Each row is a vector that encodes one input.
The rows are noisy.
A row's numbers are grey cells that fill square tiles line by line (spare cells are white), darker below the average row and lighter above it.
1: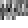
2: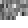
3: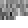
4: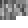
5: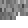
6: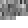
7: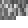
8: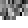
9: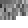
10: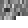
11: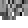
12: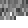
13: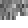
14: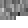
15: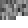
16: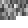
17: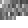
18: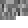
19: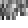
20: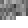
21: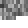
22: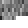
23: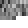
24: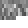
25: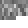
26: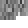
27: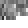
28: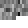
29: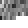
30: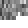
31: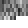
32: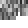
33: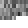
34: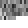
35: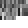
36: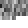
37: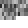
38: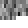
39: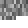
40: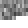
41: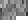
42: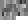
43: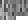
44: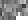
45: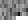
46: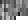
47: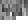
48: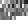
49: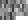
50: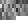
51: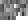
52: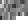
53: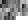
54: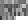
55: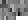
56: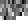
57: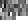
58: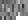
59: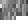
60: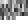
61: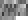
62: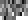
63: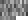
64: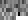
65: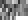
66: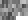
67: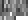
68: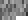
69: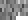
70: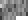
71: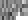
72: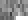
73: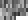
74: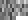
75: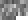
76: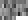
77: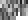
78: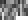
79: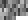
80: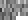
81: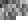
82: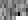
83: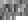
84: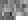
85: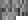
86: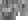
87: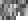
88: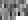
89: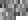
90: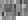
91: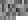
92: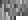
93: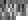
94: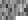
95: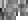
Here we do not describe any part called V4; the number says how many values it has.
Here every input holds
a list of up to two items, each one of 5 labels and a value of V4.
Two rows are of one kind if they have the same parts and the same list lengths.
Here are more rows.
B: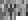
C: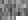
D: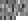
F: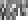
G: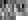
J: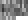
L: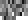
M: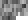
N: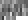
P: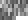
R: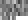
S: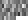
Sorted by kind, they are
B, C, J, N, R, S
D, F, G, M, P
L

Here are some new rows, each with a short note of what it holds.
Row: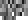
the empty list
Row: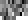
the empty list
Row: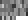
a list of two items
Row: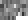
a list of one item
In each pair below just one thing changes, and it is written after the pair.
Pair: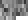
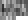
the label in item 1 of the list
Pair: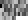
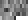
the value of V4 in item 1 of the list
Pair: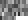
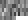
the value of V4 in item 2 of the list
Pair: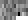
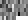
the label in item 1 of the list
